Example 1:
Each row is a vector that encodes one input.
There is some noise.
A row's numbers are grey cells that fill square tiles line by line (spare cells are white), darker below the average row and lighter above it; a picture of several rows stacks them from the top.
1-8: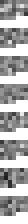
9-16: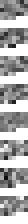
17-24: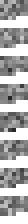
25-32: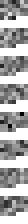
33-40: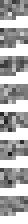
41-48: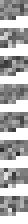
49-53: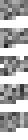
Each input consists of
one of 5 labels.
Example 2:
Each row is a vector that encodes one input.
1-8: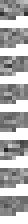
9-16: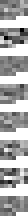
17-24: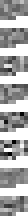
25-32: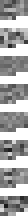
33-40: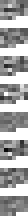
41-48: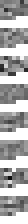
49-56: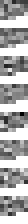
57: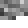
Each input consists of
one of 6 labels.
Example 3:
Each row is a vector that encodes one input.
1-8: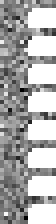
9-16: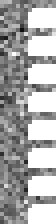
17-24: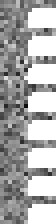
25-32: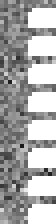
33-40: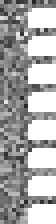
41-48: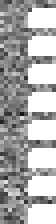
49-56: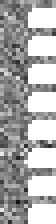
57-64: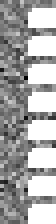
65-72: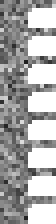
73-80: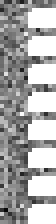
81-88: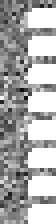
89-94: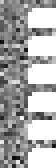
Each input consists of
a node of a 13-node tree.
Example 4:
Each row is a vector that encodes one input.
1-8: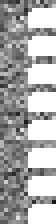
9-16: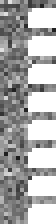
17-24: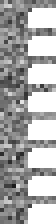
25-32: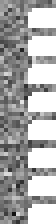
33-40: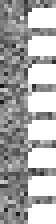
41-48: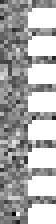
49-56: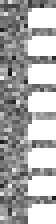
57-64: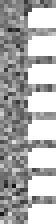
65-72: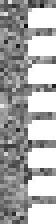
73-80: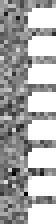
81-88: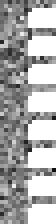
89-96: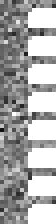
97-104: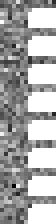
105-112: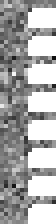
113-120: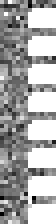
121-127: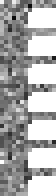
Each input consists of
one of 9 labels.
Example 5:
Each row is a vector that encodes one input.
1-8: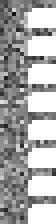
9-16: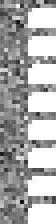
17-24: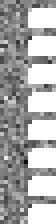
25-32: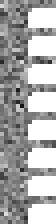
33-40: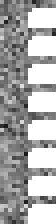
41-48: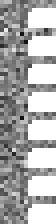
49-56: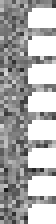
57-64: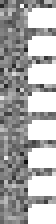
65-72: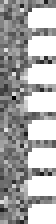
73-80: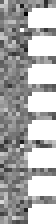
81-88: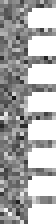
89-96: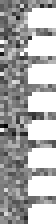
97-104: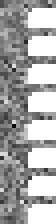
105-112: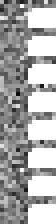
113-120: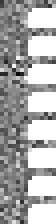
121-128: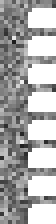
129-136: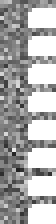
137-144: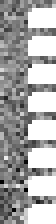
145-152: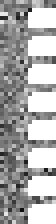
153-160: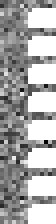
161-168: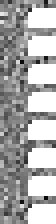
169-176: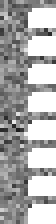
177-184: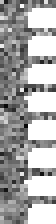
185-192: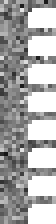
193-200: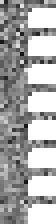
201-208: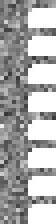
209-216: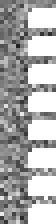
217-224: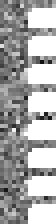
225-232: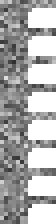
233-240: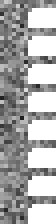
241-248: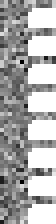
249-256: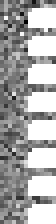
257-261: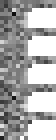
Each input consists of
a node of a 17-node tree.
